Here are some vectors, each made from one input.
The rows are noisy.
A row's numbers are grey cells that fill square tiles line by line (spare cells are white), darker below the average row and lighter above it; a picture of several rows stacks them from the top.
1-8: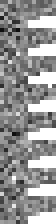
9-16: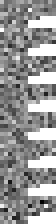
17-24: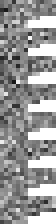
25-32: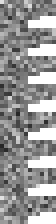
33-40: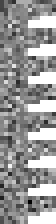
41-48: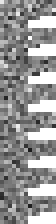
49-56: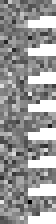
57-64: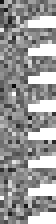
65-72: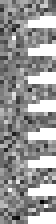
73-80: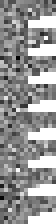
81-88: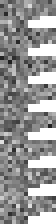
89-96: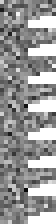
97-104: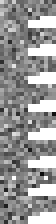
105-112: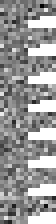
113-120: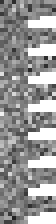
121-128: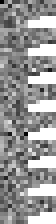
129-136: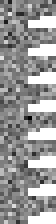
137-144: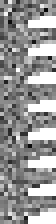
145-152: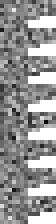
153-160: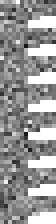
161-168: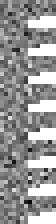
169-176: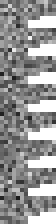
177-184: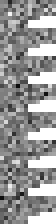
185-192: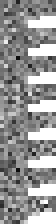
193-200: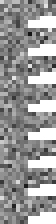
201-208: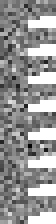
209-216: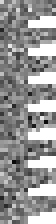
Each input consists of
a point on a 10-point circle, a point on a 9-point line and a true/false value, together with either a fixed value, or a node of a 14-node tree.
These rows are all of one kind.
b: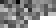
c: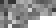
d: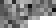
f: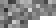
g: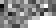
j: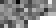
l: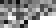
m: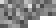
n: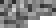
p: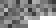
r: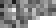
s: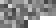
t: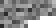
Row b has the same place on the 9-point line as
j, l and r.
